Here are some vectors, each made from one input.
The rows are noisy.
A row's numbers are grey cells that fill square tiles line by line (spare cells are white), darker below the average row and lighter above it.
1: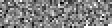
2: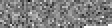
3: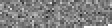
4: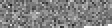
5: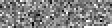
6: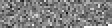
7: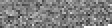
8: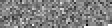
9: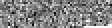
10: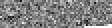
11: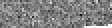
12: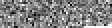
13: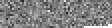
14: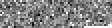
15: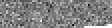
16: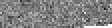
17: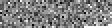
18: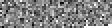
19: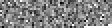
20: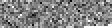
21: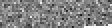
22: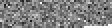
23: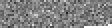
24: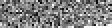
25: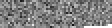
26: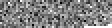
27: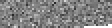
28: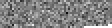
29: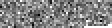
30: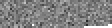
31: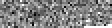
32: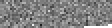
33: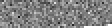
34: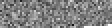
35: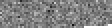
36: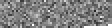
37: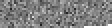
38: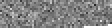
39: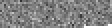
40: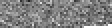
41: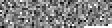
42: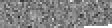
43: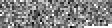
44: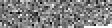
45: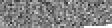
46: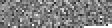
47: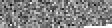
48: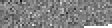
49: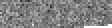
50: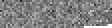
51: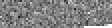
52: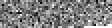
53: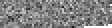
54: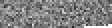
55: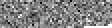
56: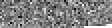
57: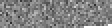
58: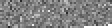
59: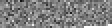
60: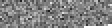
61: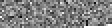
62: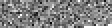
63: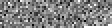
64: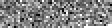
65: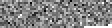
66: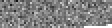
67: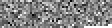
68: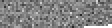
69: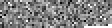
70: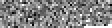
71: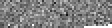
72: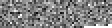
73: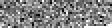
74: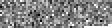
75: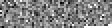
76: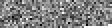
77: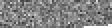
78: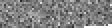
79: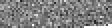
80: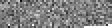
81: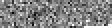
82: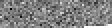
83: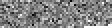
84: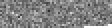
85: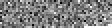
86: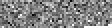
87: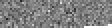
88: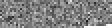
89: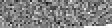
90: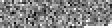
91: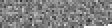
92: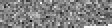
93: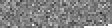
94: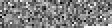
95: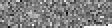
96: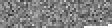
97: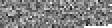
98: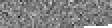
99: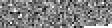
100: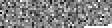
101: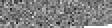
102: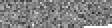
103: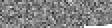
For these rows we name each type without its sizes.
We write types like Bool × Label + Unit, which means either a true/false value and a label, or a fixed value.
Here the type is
Circle + Label × (Tree + Unit).
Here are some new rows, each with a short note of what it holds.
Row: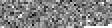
a point on a circle
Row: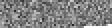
a label and a node of a tree
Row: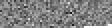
a label
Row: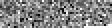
a point on a circle
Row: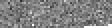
a label
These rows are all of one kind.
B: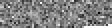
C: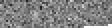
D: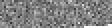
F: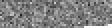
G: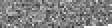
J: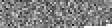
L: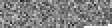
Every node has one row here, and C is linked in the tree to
B.
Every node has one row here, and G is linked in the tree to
F.
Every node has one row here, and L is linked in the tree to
D and J.
